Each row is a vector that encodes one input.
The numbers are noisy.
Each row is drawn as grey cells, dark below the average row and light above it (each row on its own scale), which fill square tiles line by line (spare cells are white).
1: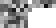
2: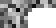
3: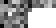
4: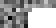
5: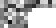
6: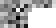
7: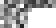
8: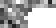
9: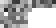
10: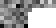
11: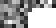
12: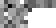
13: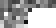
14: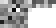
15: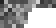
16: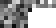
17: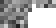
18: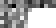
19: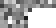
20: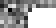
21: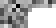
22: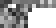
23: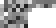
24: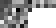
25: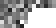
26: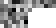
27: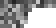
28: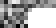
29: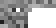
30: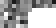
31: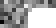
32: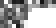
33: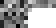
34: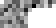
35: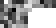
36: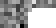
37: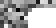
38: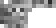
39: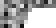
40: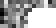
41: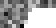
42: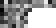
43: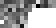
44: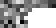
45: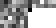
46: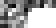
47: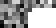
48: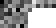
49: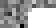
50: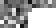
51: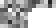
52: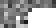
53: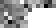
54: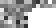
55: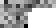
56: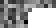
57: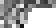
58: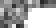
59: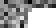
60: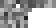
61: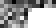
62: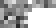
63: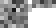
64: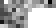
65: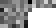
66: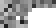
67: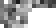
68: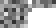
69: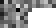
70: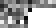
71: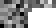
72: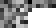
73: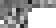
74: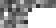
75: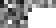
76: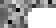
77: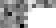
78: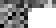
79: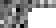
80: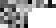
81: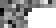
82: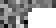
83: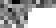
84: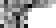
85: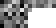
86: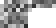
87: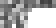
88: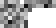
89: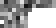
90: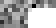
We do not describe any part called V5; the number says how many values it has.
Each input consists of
a point on a 4-point line, together with either a point on a 6-point line, or a value of V5.
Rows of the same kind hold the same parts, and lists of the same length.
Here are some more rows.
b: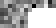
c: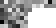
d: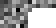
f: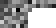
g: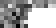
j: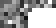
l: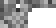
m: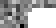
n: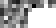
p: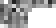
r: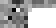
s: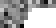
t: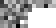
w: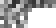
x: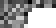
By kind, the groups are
b, c, l, n, p, r
d, f, g, j, m, s, t, w, x

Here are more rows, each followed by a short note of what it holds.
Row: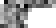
a point on a 4-point line and a value of V5
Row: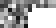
a point on a 4-point line and a value of V5
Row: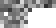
a point on a 4-point line and a point on a 6-point line
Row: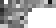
a point on a 4-point line and a point on a 6-point line
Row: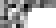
a point on a 4-point line and a value of V5
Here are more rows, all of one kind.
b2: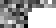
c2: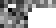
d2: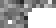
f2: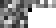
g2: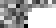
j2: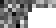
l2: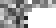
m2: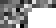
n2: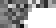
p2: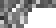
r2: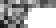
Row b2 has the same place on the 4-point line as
c2, g2, l2 and n2.
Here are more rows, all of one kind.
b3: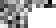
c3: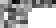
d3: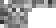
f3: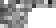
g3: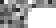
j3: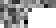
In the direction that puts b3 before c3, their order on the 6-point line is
g3, f3, d3, b3, j3, c3.
